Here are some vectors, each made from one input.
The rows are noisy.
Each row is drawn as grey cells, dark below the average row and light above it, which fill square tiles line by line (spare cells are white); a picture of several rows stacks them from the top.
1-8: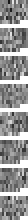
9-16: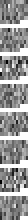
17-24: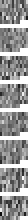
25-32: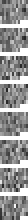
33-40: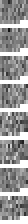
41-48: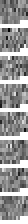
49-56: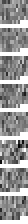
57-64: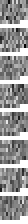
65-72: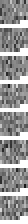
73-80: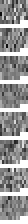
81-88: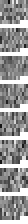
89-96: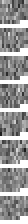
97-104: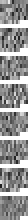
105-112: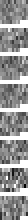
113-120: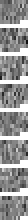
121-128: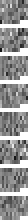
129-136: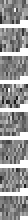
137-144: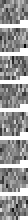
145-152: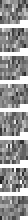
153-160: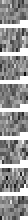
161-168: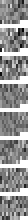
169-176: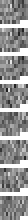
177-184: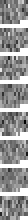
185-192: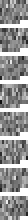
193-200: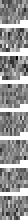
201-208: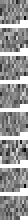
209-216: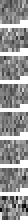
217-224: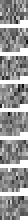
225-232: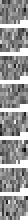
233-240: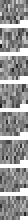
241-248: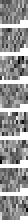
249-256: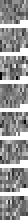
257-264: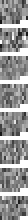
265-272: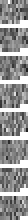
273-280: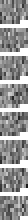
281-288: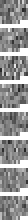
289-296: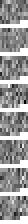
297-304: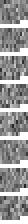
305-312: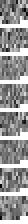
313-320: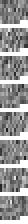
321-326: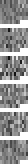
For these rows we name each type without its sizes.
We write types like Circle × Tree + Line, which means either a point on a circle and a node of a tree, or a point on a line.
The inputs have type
Label + Line × Line.
